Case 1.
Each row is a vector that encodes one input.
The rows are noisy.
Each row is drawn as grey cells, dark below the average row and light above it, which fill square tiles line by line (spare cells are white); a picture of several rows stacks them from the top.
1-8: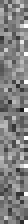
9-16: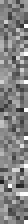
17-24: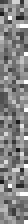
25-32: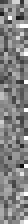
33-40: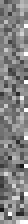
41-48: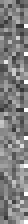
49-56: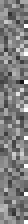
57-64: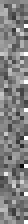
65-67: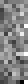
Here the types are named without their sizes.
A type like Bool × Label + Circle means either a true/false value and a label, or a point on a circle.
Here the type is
List(Circle).
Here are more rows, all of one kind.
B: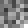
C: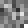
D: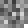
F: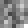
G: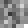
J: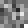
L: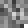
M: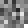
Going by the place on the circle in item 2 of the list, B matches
D and L.
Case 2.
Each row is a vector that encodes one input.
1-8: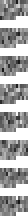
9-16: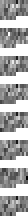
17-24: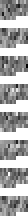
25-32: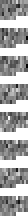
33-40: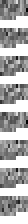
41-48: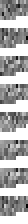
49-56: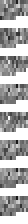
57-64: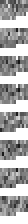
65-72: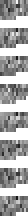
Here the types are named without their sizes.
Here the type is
Circle + Tree.
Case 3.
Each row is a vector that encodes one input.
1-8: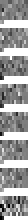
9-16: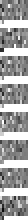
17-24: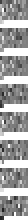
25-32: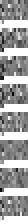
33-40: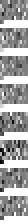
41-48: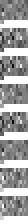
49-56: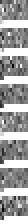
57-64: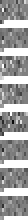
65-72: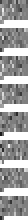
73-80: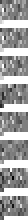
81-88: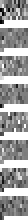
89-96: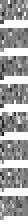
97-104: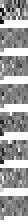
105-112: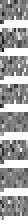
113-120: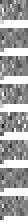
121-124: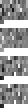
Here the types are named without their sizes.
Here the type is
List(Line).
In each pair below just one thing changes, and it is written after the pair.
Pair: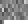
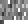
the place on the line in item 2 of the list
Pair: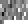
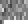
the place on the line in item 2 of the list
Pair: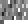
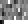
the place on the line in item 1 of the list
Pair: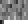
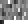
the place on the line in item 2 of the list
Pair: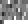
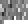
the place on the line in item 1 of the list
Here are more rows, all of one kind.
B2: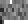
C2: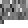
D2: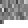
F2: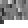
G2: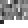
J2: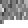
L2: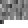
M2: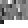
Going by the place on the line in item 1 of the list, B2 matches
F2 and M2.
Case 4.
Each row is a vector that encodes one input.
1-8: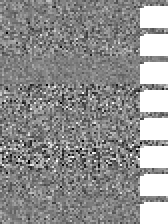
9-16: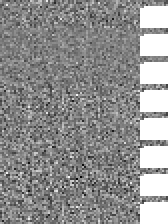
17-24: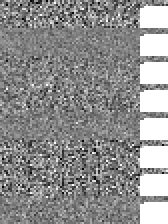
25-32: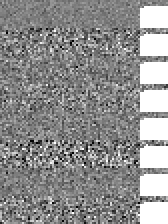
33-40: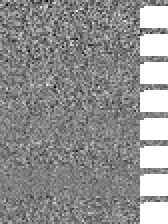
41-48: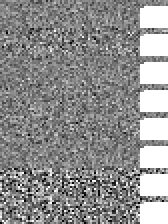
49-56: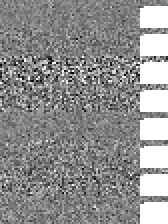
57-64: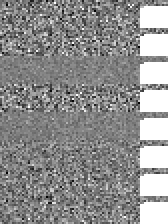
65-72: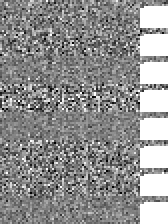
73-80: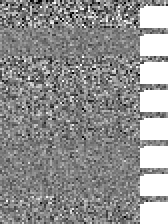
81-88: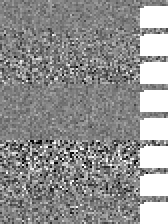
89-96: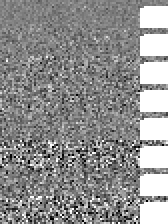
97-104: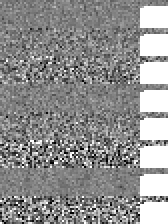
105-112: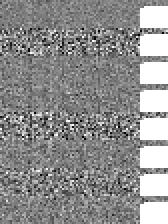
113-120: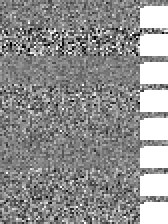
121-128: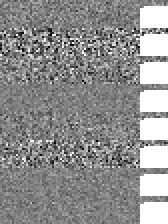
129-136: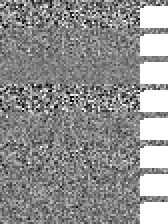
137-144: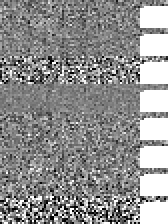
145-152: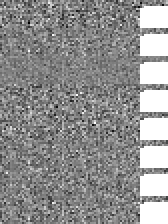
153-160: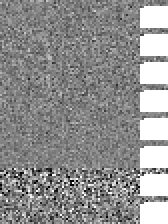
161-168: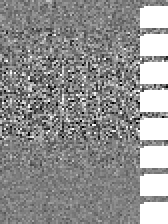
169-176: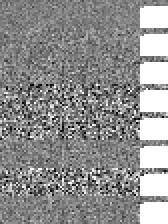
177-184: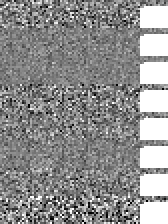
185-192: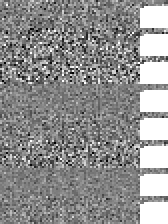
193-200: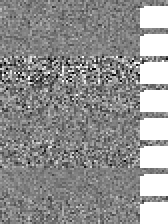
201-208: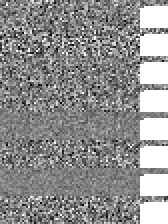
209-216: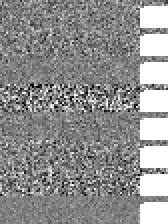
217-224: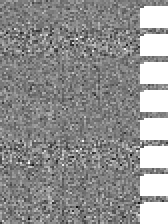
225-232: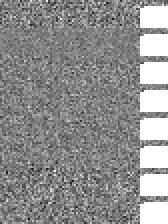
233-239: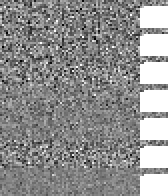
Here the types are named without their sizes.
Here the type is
Line × Tree.
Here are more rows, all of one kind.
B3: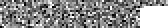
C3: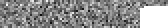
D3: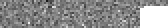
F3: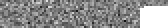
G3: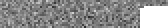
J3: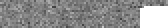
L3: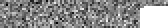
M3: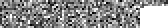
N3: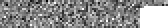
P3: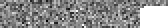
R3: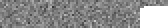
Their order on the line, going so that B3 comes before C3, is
G3, J3, N3, L3, B3, P3, R3, C3, F3, D3, M3.
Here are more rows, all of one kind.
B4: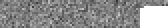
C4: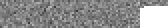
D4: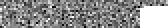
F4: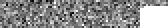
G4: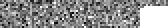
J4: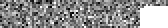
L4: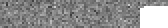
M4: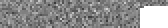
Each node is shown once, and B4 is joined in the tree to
L4.
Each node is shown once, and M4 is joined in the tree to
C4.
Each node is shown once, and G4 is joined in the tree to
J4.
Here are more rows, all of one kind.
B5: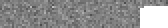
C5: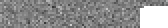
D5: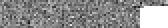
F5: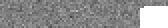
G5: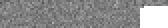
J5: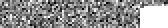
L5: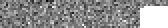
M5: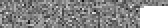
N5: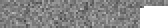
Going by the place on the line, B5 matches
L5 and M5.
